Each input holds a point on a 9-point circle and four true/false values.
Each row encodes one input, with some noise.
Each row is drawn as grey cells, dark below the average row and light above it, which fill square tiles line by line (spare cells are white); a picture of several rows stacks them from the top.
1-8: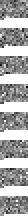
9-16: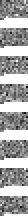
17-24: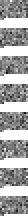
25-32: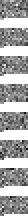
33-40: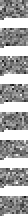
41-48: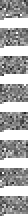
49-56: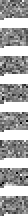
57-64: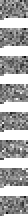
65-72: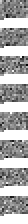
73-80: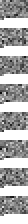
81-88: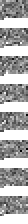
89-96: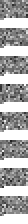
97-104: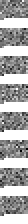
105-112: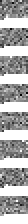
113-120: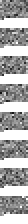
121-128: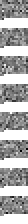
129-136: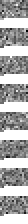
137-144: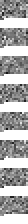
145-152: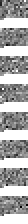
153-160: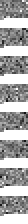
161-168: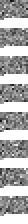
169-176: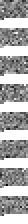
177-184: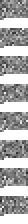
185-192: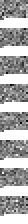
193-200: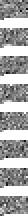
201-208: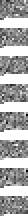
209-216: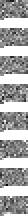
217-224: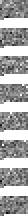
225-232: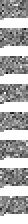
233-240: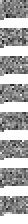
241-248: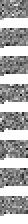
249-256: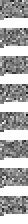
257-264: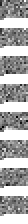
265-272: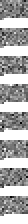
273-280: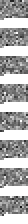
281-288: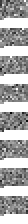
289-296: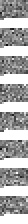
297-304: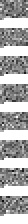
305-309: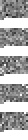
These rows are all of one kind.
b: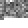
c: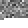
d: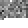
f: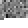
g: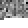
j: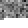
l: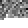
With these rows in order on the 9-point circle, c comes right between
b and g.
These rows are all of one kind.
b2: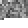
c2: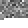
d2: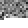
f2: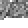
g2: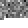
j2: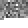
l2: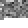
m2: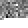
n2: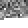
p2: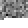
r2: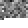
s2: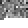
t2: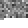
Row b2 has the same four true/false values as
c2, g2, j2 and n2.
